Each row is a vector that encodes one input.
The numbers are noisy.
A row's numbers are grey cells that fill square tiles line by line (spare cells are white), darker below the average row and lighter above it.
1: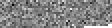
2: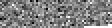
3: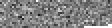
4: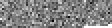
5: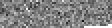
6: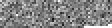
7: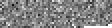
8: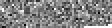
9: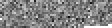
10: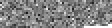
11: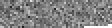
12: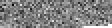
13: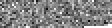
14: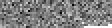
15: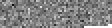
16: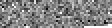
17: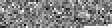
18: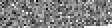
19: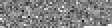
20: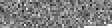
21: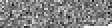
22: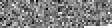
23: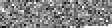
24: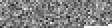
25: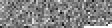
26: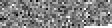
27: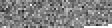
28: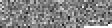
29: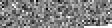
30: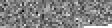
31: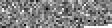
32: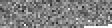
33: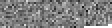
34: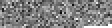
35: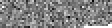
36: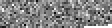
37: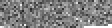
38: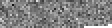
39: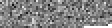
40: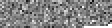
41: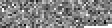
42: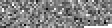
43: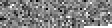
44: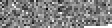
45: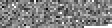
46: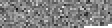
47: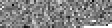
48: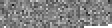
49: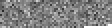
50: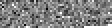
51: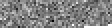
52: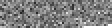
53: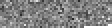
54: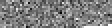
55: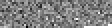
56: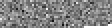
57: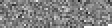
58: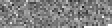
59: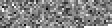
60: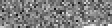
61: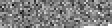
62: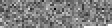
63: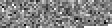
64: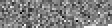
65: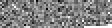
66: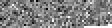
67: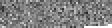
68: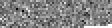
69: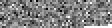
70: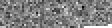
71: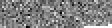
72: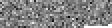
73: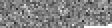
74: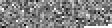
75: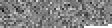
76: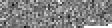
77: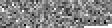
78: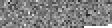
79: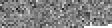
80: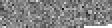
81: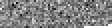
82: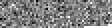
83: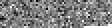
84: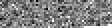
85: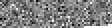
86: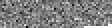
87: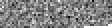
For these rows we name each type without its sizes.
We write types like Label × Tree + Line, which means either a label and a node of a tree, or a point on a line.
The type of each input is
(Label × Label + Unit) × Line.
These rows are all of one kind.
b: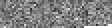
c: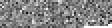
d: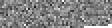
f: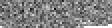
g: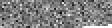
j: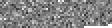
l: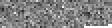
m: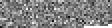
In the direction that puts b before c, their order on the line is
g, f, b, l, d, j, m, c.
